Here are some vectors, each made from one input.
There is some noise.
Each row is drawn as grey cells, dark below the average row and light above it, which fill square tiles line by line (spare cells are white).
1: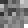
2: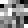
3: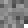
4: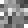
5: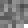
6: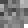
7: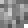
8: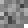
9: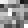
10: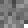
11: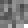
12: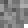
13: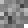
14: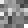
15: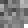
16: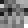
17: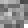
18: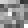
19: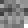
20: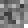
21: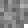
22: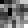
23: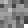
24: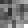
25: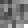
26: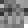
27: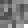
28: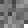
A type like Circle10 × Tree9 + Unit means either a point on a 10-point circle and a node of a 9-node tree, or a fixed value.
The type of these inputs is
Line5.
